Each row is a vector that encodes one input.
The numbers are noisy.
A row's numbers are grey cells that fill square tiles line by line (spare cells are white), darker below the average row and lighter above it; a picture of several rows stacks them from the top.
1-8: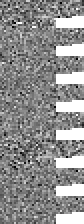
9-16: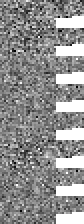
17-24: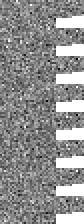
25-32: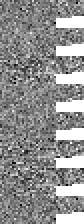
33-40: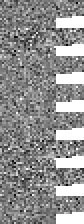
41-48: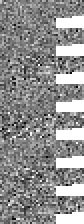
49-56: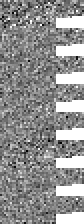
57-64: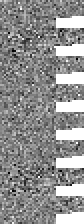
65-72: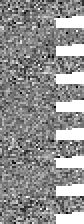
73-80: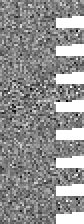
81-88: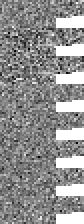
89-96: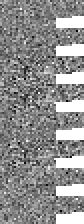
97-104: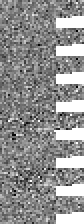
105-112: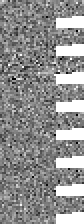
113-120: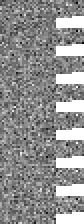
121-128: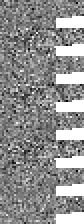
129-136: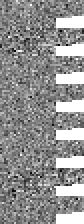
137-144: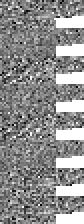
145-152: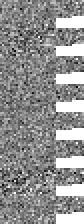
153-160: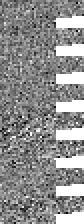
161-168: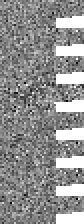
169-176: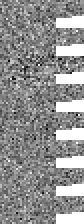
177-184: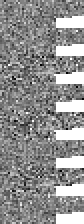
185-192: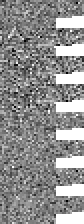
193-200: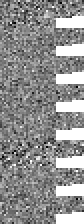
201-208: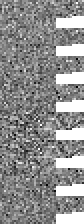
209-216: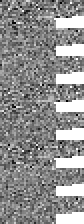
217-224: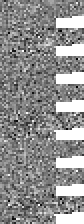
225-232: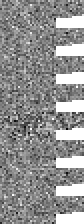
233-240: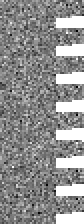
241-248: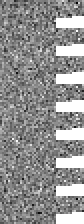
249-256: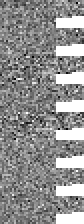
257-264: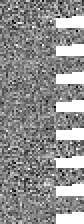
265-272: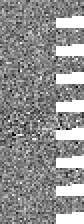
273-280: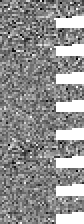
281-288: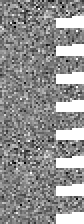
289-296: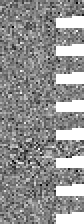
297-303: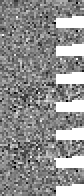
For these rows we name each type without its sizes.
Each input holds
either a point on a line, or a list of points on a circle.
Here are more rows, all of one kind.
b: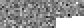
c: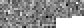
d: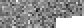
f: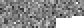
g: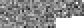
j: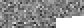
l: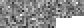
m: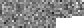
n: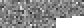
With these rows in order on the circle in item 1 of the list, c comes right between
b and g.
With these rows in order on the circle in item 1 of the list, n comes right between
b and j.
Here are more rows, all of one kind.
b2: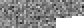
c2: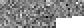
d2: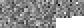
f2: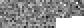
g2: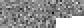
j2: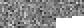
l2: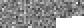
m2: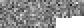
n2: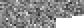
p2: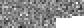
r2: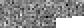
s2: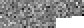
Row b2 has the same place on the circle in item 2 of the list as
c2, d2 and r2.
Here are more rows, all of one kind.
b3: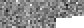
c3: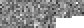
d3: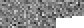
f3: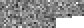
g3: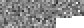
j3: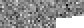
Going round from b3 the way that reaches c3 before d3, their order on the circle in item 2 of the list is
b3, f3, j3, c3, g3, d3.
